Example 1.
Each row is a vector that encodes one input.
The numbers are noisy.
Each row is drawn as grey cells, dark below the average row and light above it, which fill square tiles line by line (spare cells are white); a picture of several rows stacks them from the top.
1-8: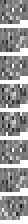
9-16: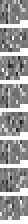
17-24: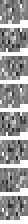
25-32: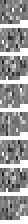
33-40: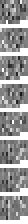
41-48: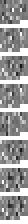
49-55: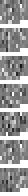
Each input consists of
a point on a 7-point line.
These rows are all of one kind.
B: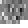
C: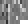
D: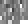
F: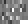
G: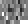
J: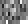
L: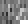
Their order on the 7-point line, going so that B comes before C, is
G, B, D, C, L, F, J.
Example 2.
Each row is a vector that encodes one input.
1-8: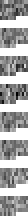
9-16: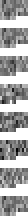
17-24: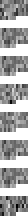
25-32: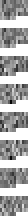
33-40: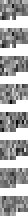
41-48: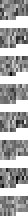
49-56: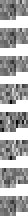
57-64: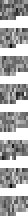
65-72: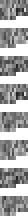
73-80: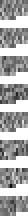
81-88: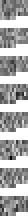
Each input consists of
a point on an 11-point line.
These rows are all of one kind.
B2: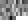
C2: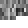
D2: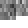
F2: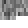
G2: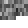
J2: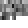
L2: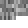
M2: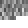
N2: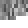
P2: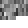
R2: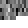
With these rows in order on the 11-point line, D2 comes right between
F2 and J2.
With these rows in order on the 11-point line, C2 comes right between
P2 and R2.
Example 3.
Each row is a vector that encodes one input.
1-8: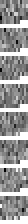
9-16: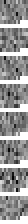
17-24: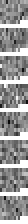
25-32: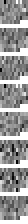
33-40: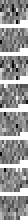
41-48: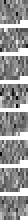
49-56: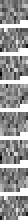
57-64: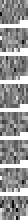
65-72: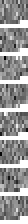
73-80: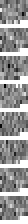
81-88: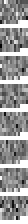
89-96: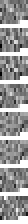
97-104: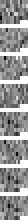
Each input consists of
a point on a 14-point line.
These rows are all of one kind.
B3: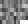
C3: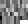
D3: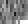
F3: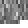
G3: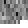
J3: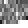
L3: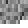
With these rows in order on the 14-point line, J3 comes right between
B3 and F3.
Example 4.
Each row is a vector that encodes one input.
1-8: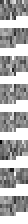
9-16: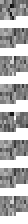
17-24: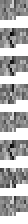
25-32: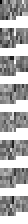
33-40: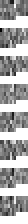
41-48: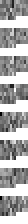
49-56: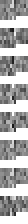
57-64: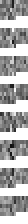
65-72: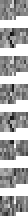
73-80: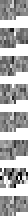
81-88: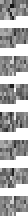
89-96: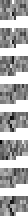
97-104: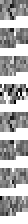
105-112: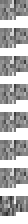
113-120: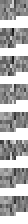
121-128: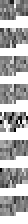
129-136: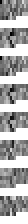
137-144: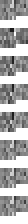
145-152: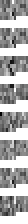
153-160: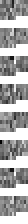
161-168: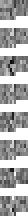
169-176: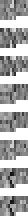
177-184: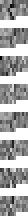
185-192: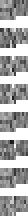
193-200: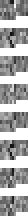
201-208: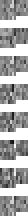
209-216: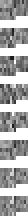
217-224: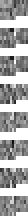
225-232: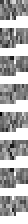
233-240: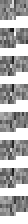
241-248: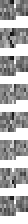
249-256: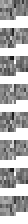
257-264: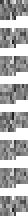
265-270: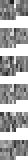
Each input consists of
either a point on a 9-point circle, or a fixed value.
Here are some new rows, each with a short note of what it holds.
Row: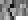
a point on a 9-point circle
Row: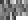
a point on a 9-point circle
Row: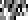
a fixed value
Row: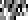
a fixed value
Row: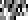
a fixed value
